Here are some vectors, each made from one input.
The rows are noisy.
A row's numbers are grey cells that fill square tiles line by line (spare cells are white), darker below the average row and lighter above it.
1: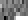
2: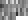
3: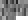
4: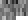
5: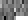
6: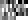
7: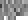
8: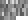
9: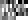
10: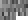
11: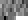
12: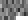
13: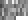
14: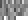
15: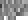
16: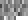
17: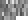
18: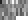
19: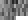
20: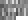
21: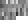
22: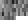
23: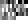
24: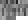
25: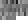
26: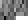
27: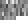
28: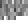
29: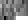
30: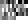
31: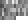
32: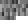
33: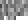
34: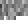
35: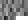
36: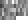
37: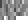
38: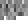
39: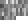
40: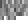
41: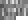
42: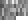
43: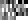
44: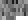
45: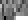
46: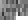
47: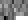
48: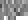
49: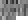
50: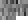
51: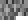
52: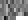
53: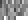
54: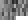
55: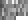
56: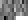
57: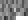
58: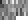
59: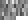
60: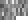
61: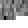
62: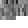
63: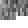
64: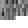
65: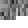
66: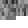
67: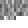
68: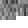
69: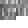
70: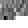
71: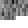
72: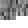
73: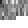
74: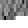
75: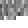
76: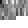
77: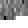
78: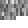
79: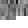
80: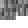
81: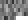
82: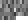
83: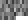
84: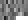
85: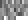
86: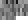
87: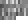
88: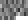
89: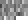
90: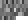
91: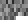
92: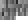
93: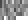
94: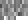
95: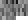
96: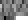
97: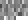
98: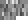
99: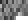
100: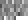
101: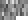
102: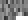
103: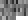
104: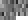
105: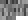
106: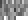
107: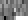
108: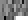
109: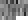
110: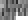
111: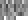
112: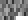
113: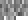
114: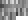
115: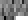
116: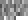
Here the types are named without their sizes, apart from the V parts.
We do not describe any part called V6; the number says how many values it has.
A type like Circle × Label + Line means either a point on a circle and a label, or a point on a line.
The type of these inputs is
List(Bool × V6).
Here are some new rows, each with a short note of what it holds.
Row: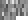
a list of one item
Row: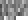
a list of one item
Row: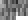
a list of two items
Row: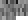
a list of two items
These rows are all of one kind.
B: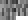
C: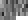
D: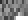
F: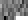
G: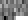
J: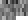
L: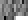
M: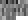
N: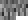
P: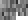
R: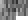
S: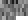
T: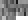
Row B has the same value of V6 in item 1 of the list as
D, M and N.
